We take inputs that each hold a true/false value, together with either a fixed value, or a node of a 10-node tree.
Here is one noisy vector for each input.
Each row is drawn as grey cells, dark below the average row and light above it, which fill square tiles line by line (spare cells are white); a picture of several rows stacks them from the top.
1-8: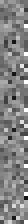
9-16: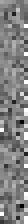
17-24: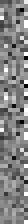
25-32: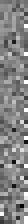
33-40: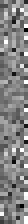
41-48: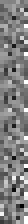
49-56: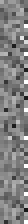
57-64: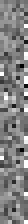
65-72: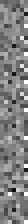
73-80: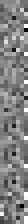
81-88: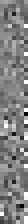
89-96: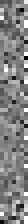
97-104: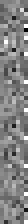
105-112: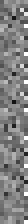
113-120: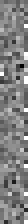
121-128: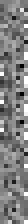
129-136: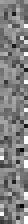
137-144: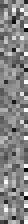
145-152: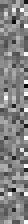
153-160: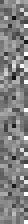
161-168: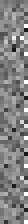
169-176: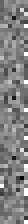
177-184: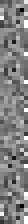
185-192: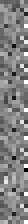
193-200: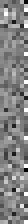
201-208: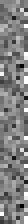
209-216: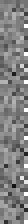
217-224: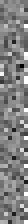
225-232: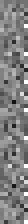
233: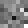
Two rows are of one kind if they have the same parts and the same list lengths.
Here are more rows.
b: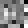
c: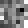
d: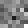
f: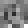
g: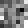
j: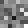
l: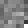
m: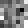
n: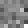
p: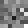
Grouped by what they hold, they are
b, d, f, j, l, n, p
c, g, m

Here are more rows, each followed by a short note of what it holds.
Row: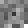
a node of a 10-node tree and a true/false value
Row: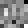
a node of a 10-node tree and a true/false value
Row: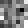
a true/false value
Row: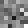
a node of a 10-node tree and a true/false value
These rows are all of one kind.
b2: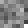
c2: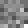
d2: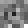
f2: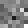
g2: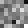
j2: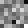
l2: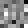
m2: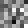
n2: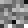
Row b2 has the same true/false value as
c2, d2 and f2.
